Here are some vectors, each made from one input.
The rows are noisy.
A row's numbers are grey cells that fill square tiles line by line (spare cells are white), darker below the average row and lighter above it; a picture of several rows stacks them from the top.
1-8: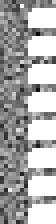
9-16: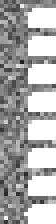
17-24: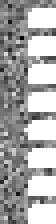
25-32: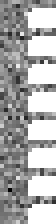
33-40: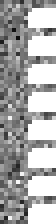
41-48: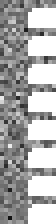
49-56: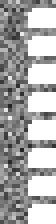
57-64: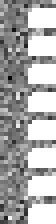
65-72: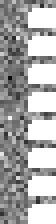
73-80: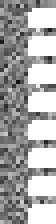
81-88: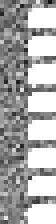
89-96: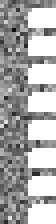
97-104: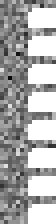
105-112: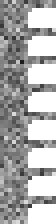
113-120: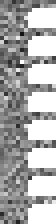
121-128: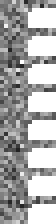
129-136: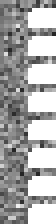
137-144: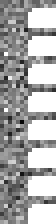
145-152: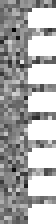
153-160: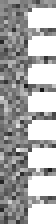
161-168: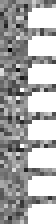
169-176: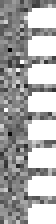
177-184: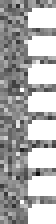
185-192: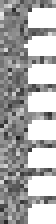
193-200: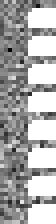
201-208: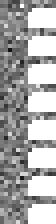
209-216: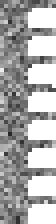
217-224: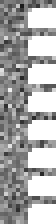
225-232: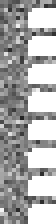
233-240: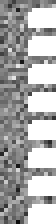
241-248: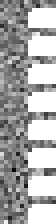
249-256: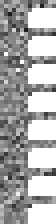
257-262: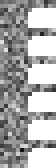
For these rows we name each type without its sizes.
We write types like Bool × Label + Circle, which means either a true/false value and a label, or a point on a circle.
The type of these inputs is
Label × List(Line).
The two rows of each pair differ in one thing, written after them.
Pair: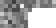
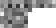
the label
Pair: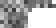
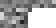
the label
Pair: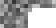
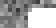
the place on the line in item 1 of the list
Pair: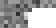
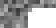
the label
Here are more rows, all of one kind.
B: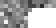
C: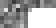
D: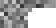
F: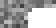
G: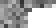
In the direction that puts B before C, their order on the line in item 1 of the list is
B, D, F, G, C.
